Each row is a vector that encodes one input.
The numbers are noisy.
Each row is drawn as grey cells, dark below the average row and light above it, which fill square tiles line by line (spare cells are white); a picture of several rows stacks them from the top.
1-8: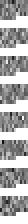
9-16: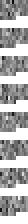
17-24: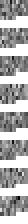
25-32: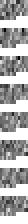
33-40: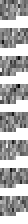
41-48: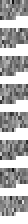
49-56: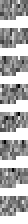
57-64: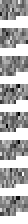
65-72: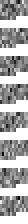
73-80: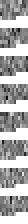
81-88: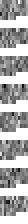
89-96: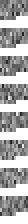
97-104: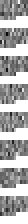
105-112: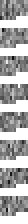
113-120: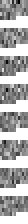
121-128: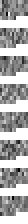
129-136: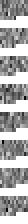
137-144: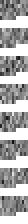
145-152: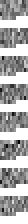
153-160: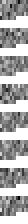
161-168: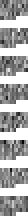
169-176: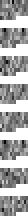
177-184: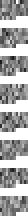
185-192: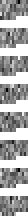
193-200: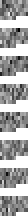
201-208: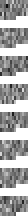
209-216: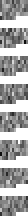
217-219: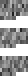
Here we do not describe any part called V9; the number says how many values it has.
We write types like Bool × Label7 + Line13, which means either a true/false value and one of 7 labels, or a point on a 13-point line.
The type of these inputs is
(Line14 + V9) × Tree7.
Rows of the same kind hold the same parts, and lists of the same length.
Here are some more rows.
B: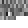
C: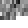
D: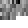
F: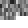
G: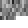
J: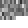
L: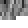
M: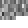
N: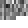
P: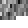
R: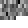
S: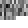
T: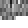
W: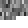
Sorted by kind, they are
B, L, N, R, S, W
C, D, F, G, J, M, P, T

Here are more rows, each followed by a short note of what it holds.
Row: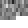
a point on a 14-point line and a node of a 7-node tree
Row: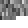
a node of a 7-node tree and a value of V9
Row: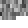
a node of a 7-node tree and a value of V9
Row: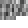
a node of a 7-node tree and a value of V9
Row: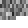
a node of a 7-node tree and a value of V9
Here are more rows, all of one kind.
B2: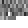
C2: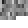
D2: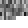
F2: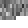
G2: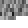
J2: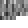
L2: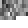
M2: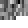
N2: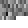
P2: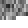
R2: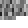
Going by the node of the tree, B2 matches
D2, G2 and R2.
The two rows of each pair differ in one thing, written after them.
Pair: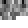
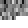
the node of the tree
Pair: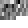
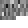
the node of the tree
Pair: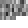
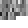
the node of the tree
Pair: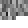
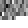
the value of V9
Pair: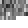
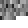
the node of the tree
